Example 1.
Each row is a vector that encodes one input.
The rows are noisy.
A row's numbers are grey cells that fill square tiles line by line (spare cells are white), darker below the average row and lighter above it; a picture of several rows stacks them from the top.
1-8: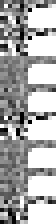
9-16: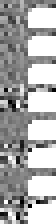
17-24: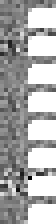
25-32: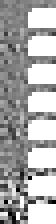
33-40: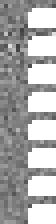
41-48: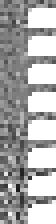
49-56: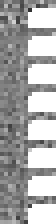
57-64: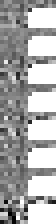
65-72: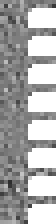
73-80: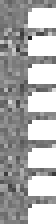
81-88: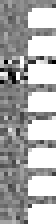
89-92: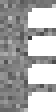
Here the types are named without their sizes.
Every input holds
a point on a line.
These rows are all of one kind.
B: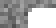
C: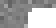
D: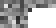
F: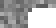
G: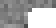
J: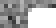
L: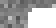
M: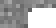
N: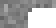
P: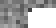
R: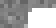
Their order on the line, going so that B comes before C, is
G, P, M, J, F, B, N, D, C, R, L.
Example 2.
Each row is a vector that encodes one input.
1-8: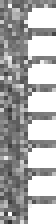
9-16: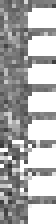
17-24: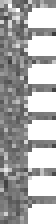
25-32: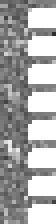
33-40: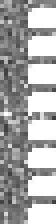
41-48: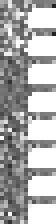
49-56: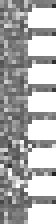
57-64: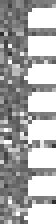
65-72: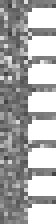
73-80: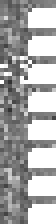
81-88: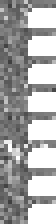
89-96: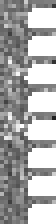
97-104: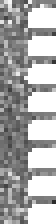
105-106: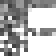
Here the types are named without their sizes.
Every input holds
a point on a line.
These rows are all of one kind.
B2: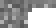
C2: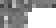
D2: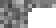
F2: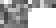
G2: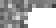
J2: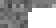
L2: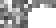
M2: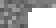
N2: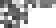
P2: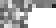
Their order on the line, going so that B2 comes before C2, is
F2, L2, N2, D2, J2, M2, B2, G2, P2, C2.
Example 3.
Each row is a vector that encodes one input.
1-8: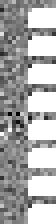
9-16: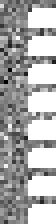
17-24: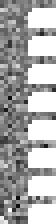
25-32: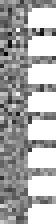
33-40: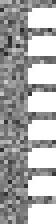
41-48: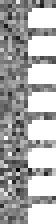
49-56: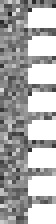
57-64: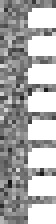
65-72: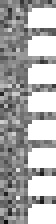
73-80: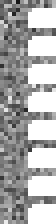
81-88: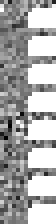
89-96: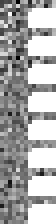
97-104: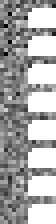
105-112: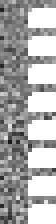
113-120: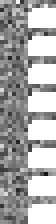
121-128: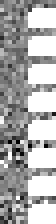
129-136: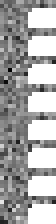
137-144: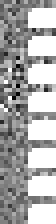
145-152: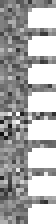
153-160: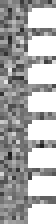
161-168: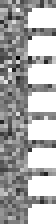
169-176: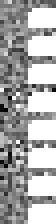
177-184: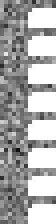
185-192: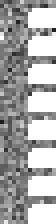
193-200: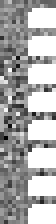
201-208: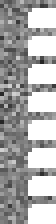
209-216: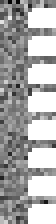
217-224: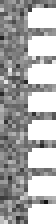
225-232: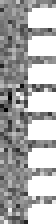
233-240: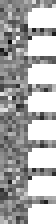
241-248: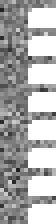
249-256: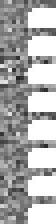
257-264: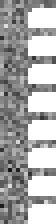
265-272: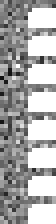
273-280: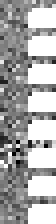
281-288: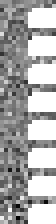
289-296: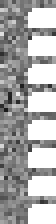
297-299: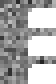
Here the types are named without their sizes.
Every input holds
either a point on a circle, or a fixed value.
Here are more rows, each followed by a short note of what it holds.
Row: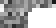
a fixed value
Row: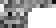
a fixed value
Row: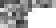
a point on a circle
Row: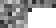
a point on a circle
